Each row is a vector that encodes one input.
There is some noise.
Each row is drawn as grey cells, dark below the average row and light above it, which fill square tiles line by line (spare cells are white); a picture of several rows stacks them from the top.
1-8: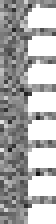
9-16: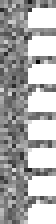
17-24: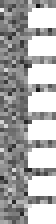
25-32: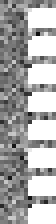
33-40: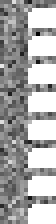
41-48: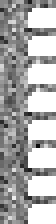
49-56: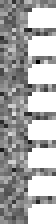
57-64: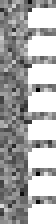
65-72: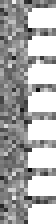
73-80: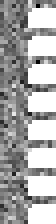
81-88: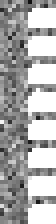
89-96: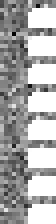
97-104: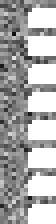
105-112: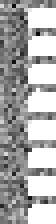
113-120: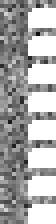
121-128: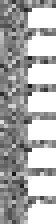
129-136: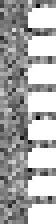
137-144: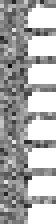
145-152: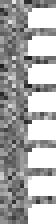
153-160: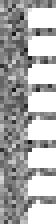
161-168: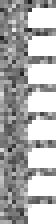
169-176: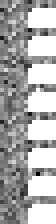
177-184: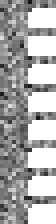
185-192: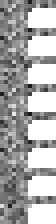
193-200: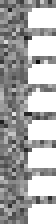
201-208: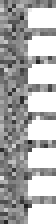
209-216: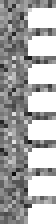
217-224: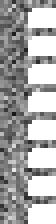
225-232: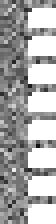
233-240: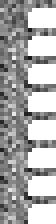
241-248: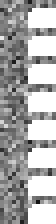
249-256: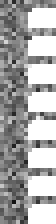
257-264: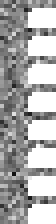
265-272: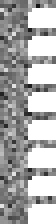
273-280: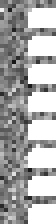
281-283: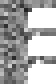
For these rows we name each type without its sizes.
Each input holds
a true/false value, together with either a fixed value, or a point on each of two lines.
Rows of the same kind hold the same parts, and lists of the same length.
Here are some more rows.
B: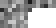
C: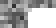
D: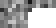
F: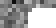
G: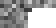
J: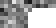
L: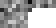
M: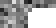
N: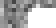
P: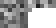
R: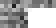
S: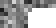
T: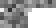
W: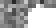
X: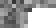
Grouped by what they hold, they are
B, D, J, L, M, S
C, F, G, N, P, R, T, W, X

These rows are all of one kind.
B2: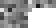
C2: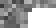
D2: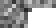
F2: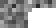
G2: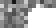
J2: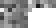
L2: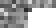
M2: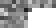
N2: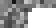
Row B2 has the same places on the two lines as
J2, L2 and M2.
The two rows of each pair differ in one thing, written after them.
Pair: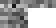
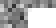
the place on one of the two lines
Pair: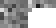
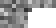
the true/false value
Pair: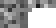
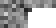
the true/false value
